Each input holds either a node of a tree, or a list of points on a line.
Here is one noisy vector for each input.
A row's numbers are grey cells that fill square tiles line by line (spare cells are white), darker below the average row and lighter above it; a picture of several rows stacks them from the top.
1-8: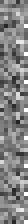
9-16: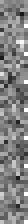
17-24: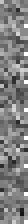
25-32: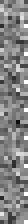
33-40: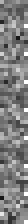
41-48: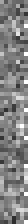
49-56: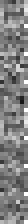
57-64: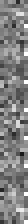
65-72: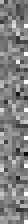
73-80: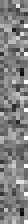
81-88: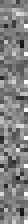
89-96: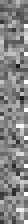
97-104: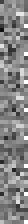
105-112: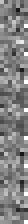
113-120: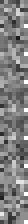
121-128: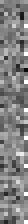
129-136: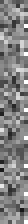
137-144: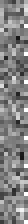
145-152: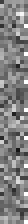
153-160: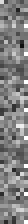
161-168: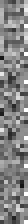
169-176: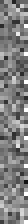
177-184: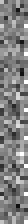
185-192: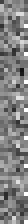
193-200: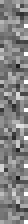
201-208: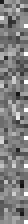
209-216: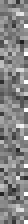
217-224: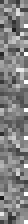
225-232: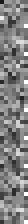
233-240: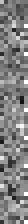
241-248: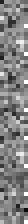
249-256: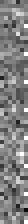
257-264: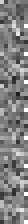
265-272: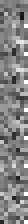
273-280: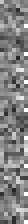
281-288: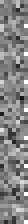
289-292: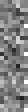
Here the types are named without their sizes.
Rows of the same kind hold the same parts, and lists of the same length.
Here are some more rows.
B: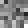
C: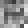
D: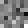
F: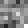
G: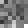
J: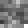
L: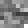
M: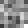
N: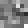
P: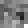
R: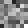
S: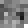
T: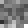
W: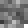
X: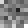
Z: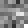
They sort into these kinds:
B, D, L, N, X
C
F, M, R, Z
G, J, P, S, T, W

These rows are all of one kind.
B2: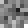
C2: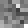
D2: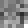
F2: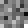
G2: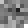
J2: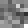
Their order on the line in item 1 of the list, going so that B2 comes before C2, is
F2, B2, G2, C2, J2, D2.
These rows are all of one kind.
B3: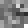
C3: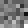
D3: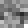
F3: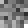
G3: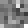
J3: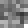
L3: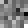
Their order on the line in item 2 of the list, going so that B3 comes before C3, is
G3, B3, L3, D3, F3, J3, C3.
